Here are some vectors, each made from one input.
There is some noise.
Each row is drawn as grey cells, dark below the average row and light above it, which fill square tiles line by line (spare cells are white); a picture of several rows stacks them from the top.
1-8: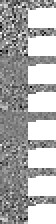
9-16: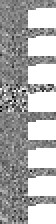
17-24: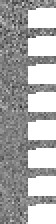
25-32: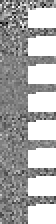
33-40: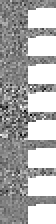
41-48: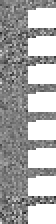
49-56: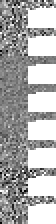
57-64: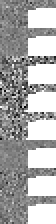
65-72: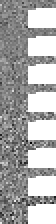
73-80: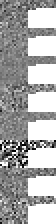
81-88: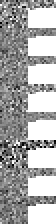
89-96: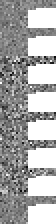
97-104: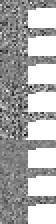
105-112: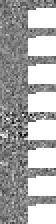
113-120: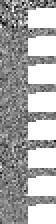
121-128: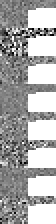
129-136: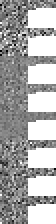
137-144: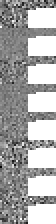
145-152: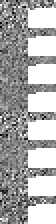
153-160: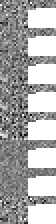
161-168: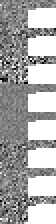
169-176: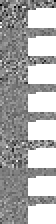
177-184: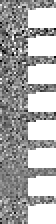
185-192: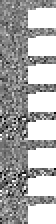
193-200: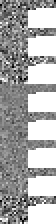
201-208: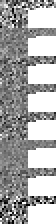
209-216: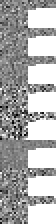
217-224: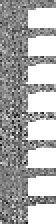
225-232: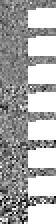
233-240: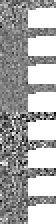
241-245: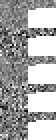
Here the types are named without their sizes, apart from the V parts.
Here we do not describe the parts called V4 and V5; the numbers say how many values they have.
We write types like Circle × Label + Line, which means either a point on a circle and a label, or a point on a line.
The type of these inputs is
(Circle × Label × V4 × V5 + Unit) × (Tree + Unit).
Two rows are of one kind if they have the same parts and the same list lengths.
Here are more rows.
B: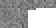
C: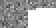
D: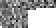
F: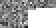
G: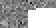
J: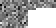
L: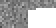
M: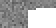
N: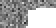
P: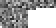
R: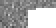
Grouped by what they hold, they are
B, D, L, M
C
F, G, P
J, N, R

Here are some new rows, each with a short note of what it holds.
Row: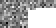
a node of a tree
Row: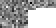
a point on a circle, a label, a node of a tree, a value of V4 and a value of V5
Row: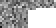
a point on a circle, a label, a value of V4 and a value of V5
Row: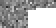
a fixed value
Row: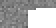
a point on a circle, a label, a value of V4 and a value of V5
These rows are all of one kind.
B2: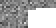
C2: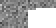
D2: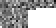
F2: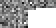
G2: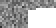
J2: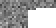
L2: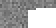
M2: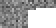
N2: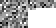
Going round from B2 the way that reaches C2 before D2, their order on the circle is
B2, J2, C2, L2, D2, N2, G2, M2, F2.
